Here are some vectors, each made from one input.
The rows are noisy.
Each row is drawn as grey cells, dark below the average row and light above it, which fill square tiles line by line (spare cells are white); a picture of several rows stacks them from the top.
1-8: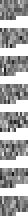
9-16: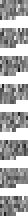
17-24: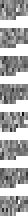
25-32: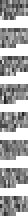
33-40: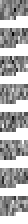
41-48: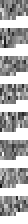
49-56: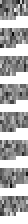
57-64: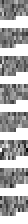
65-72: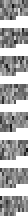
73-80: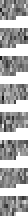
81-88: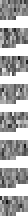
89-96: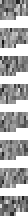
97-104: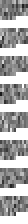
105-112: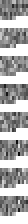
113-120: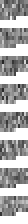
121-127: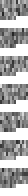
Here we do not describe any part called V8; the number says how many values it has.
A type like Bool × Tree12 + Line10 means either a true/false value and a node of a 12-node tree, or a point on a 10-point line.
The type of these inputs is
(Bool × Bool × Bool × Bool + V8) × Line7.
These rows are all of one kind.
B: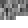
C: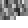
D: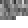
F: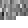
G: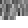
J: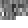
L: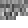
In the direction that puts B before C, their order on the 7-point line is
L, J, B, G, D, C, F.
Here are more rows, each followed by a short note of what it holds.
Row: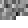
a point on a 7-point line and a value of V8
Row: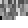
a point on a 7-point line and a value of V8
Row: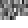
a point on a 7-point line and four true/false values
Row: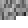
a point on a 7-point line and a value of V8
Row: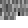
a point on a 7-point line and four true/false values
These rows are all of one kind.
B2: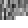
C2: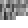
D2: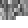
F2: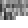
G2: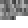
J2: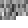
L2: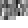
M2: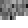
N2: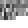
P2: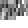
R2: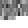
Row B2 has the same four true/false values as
C2, L2, N2 and R2.
